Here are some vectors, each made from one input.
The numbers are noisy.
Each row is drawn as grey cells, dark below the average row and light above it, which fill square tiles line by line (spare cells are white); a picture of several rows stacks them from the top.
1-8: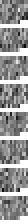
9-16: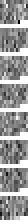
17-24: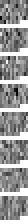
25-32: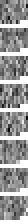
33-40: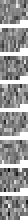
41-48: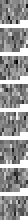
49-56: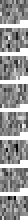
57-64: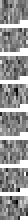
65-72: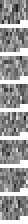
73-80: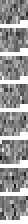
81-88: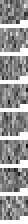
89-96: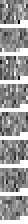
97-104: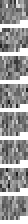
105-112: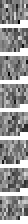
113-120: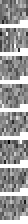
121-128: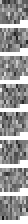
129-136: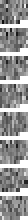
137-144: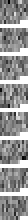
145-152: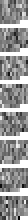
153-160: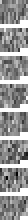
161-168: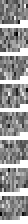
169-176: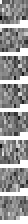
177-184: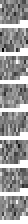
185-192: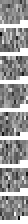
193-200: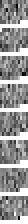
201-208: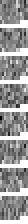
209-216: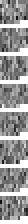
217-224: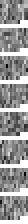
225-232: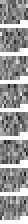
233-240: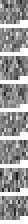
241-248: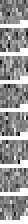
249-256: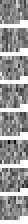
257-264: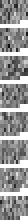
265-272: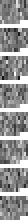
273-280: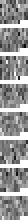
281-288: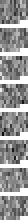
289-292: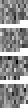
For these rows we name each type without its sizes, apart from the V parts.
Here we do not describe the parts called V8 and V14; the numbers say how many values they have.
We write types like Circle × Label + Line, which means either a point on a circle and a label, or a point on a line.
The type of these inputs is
(Circle + V14) × (Tree + V8).
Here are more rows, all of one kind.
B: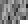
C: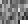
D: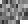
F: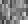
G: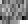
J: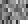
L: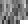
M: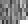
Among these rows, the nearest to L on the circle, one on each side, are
B and M.
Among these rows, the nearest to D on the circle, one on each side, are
F and J.
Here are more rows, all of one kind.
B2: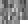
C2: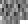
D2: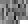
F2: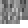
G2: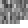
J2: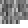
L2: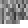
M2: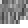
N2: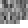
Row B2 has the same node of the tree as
C2, F2 and J2.
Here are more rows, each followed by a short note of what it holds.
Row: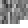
a point on a circle and a node of a tree
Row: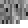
a point on a circle and a value of V8
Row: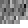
a node of a tree and a value of V14
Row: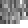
a value of V8 and a value of V14
